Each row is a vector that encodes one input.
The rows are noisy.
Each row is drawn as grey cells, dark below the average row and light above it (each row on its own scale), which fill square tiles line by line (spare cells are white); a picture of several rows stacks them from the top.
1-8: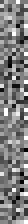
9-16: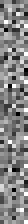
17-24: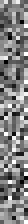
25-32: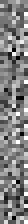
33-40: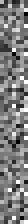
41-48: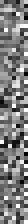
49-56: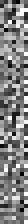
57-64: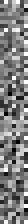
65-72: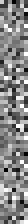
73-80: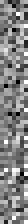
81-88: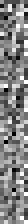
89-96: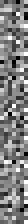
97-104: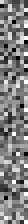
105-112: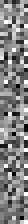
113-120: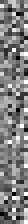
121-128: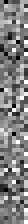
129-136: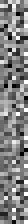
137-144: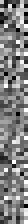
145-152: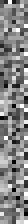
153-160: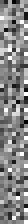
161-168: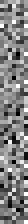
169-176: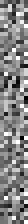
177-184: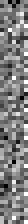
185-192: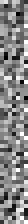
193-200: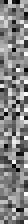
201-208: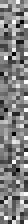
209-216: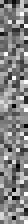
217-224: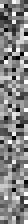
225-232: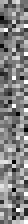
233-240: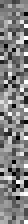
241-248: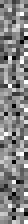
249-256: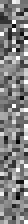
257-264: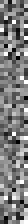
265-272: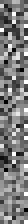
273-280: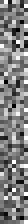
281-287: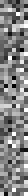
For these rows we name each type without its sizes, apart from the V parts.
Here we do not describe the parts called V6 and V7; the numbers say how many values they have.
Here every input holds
a point on a line, a node of a tree, a true/false value, a value of V6 and a value of V7.
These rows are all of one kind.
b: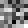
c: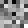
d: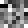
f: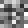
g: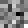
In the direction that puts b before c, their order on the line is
b, d, f, c, g.
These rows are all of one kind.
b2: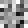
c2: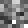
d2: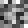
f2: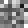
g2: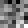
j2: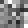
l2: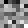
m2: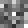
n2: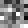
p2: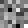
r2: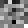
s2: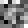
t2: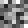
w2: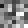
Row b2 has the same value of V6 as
d2, p2 and t2.
